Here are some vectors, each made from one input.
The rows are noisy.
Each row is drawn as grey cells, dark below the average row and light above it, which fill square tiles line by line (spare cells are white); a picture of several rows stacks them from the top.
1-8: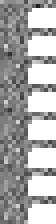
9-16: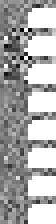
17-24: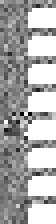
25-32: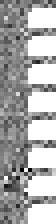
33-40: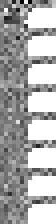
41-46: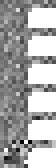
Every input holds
a list of up to two points on a 4-point line.
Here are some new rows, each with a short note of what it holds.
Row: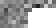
a list of two items
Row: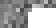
a list of one item
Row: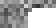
a list of two items
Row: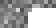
a list of one item
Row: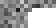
a list of two items
